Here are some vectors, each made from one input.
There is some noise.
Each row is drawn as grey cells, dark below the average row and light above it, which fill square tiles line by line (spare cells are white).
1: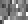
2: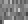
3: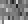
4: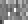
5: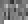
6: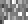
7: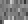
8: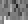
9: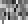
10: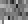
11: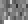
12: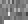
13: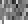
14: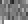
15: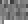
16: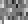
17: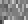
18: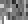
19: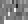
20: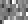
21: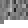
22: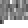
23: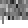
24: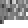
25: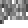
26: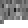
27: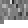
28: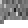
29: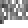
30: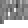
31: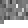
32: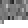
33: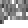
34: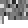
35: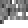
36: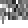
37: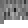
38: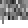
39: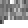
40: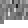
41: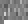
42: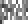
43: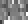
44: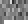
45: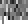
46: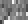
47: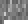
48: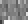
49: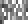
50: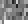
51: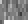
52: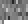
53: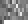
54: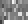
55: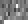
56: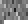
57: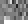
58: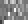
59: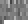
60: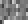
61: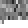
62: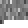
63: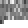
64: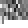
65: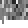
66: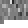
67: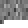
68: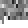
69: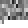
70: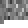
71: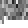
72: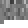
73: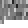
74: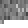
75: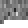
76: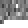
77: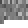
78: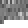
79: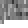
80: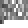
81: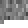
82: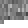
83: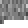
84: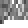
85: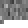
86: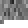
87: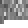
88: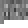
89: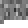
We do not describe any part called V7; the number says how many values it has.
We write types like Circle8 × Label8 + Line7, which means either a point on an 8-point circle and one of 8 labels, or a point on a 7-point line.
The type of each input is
Bool × Line4 × Line4 × V7.
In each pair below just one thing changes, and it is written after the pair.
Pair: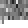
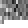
the true/false value
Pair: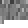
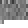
the place on one of the two 4-point lines
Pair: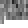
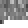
the value of V7
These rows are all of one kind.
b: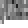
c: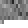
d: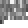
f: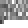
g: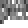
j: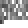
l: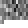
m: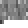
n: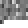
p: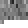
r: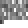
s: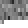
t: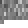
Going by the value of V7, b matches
c, n and s.
